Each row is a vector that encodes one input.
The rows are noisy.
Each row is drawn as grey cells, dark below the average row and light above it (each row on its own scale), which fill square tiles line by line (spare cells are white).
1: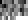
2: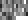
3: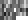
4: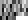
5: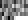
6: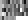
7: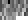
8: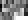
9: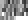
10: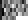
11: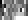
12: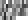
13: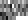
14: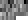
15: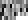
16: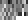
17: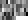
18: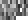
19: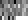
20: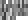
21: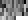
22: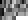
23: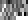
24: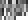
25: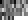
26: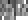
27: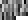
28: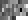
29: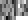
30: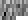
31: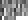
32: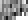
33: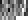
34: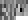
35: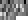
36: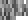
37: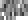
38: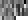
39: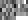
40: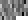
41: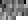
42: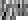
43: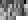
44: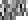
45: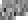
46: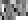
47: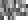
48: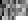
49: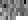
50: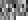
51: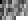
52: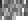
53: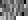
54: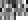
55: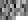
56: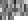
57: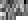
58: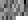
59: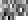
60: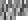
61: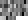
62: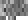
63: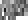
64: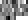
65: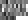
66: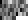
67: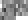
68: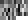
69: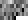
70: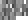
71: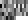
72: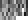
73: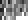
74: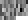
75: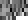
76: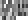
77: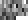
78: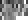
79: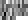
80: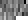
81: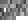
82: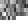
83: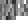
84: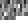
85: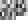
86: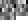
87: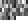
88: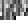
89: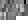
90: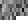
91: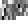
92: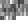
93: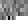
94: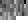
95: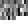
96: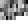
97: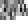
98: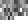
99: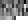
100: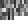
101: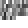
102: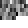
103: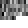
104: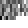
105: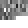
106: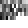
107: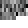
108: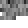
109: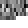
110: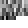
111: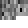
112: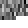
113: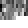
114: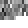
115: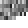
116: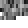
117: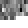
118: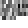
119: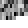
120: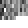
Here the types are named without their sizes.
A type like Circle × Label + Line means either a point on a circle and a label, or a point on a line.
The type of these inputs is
(Bool × Bool × Bool × Bool + Label) × Label + Unit.
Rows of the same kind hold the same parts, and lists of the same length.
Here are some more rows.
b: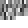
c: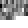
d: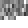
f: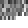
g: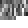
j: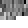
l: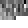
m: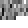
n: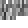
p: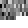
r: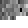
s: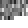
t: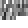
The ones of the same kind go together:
b, n, t
c, f, g, j, l, m, p, r, s
d

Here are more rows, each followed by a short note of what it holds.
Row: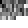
a label and four true/false values
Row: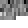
a label and four true/false values
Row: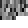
a label and four true/false values
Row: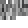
a fixed value
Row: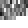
a label and four true/false values
